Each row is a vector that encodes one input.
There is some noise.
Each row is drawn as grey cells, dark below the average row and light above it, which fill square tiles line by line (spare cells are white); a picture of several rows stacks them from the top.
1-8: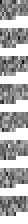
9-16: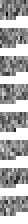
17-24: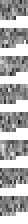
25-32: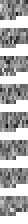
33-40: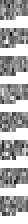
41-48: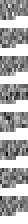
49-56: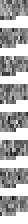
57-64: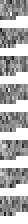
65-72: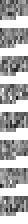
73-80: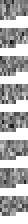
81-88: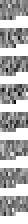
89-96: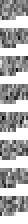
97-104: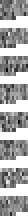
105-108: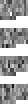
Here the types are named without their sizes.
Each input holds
a label, together with either a label, or four true/false values.
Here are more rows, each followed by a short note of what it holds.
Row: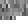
a label and four true/false values
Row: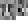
two labels
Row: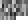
two labels
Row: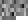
two labels
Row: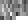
a label and four true/false values
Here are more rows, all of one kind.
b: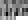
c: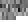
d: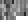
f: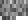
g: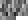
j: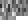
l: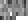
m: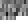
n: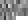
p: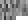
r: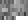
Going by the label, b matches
g and m.
